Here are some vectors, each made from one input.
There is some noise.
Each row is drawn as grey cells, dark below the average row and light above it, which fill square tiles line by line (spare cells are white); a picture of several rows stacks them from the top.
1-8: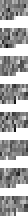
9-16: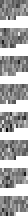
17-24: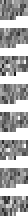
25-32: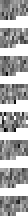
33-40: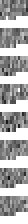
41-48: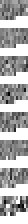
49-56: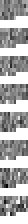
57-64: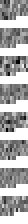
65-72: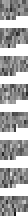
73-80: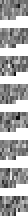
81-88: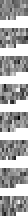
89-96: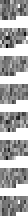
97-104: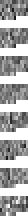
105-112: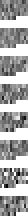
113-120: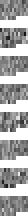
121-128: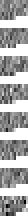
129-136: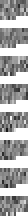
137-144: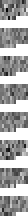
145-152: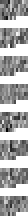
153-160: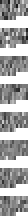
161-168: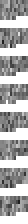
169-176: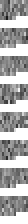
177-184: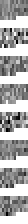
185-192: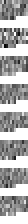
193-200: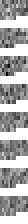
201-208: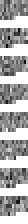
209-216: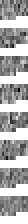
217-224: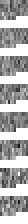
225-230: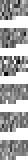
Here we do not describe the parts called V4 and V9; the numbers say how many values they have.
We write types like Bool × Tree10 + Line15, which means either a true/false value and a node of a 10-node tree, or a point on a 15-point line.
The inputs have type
Bool × Label7 × Label7 × Label7 + Unit + V4 × V9.
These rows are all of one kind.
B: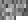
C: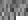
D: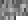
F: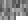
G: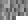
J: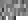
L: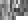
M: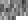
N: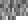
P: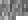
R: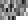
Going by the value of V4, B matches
D, G and L.
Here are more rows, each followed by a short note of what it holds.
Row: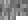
a value of V4 and a value of V9
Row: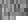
a value of V4 and a value of V9
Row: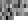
three labels (each one of 7) and a true/false value
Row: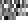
a fixed value
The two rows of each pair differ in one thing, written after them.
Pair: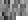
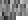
one of the three labels
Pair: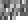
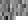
the true/false value
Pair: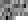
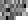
one of the three labels
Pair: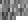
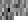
the true/false value
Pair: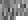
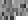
one of the three labels
